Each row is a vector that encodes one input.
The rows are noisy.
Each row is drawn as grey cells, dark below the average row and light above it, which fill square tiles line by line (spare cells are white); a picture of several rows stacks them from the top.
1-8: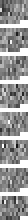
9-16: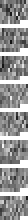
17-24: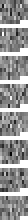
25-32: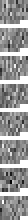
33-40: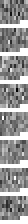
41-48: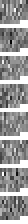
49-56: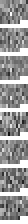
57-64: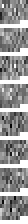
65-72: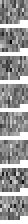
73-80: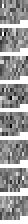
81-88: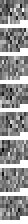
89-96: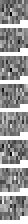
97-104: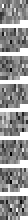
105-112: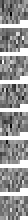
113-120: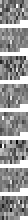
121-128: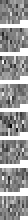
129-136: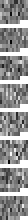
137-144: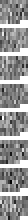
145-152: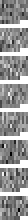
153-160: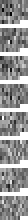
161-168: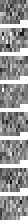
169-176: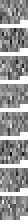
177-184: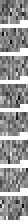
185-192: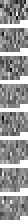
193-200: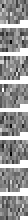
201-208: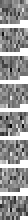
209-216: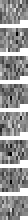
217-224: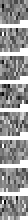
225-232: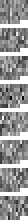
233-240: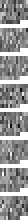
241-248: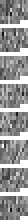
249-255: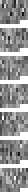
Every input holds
a point on a 7-point line, together with either a point on a 5-point circle and a true/false value, or a point on a 10-point circle.
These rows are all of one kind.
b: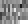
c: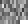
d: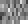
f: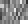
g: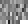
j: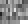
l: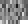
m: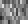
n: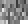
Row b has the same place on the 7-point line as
d, f and m.
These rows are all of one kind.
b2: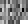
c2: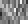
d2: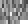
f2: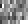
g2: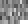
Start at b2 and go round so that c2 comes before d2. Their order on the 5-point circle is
b2, c2, f2, g2, d2.
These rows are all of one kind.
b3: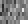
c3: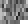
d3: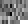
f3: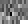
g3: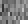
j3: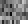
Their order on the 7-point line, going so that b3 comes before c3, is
b3, g3, j3, f3, d3, c3.
